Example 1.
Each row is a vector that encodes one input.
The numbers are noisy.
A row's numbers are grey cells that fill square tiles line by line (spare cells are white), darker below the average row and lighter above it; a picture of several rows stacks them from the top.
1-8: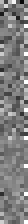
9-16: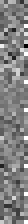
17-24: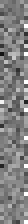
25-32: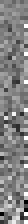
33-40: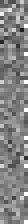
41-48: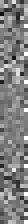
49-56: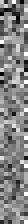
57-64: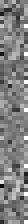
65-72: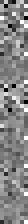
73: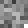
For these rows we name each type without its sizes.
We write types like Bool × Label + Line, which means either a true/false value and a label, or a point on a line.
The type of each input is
List(Line).
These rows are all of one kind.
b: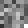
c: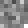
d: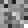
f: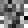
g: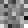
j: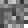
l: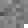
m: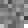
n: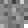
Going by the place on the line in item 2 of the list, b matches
d, f and j.
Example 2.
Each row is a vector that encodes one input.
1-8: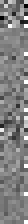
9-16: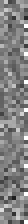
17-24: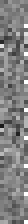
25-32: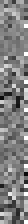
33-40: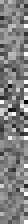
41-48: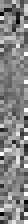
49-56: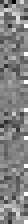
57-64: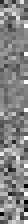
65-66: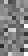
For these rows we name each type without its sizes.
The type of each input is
(Circle + Unit) × Line.
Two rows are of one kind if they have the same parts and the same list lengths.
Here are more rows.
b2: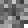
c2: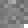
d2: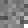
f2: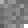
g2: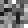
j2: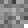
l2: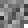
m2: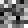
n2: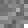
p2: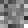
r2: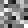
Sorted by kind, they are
b2, d2, p2
c2, f2, g2, j2, l2, m2, n2, r2

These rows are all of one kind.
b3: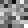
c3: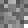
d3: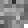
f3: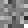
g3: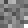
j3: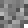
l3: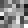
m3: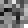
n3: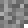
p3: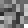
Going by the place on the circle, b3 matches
g3, j3 and m3.
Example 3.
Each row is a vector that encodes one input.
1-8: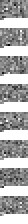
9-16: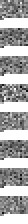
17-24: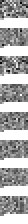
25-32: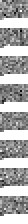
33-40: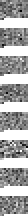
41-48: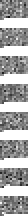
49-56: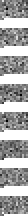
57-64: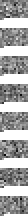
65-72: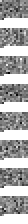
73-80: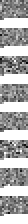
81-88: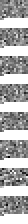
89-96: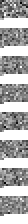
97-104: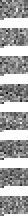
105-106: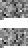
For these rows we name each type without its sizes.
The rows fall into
2 kinds.
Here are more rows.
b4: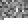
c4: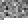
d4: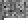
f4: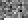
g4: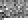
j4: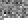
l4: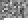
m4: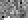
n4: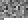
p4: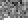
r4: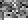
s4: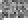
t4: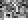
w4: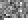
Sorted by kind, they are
b4, c4, d4, f4, g4, j4, l4, m4, n4, p4, s4, w4
r4, t4

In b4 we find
a point on a circle and five true/false values.
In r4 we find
a point on a circle.
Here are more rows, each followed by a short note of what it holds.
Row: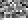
a point on a circle
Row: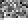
a point on a circle
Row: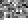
a point on a circle
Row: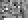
a point on a circle and five true/false values
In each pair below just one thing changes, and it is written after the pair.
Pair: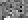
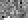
the place on the circle
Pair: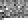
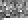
one of the five true/false values
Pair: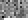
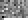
one of the five true/false values
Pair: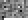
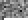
one of the five true/false values
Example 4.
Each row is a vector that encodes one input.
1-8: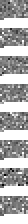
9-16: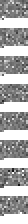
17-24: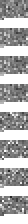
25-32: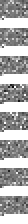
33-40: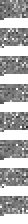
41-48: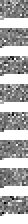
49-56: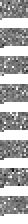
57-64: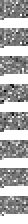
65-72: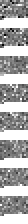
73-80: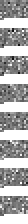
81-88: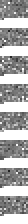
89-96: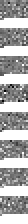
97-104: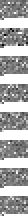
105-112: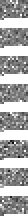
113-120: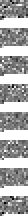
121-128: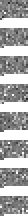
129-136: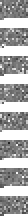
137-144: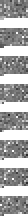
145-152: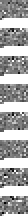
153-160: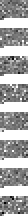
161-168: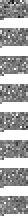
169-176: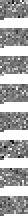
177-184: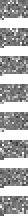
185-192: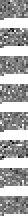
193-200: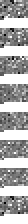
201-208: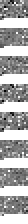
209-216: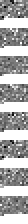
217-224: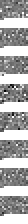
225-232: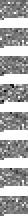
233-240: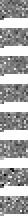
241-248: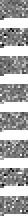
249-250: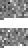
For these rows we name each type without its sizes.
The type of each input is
Bool × Bool × Bool × Bool × Bool + Circle.
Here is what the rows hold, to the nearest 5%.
About 20% of them hold a point on a circle. The rest hold five true/false values.
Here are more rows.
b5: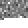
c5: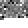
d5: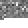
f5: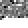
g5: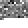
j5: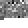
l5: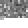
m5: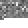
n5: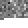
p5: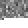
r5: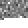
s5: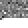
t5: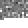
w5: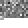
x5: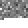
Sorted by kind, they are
b5, d5, l5, m5, n5, p5, r5, s5, t5, w5, x5
c5, f5, g5, j5

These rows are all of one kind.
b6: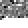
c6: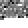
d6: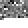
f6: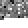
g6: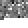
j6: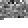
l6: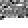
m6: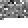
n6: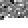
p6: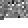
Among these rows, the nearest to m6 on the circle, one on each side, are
d6 and j6.
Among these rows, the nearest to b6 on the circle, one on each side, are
l6 and n6.
